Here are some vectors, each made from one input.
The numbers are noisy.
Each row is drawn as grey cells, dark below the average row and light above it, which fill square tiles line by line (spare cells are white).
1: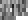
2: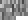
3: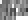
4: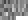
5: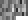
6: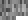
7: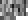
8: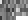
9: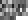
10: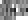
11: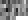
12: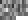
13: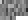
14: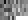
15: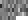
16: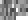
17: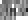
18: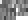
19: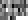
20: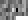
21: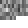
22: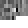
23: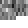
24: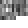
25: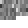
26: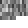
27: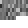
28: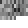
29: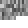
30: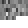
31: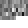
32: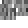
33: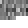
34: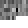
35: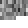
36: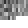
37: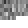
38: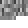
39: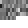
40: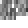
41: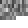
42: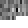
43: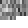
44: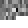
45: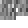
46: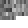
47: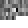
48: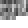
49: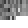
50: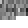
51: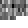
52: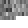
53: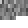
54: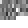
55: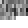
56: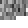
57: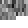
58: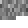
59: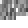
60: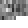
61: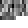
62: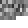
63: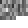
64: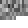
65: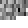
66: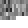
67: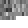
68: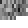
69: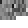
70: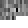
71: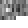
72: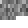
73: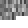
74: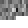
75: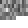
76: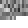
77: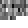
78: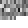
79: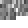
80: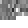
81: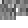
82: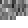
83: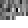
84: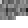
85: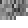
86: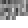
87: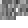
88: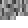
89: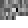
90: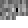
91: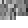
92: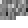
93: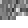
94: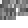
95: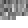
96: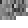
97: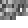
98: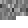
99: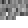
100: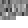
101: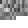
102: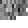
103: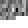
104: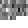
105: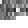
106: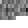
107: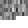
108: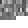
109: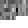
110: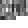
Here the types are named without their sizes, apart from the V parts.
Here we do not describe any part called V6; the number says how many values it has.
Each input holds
either a label, or three true/false values and a value of V6.
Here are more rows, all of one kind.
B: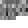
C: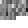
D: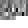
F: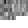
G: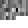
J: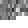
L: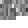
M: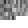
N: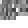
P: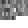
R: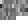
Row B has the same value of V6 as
C and P.
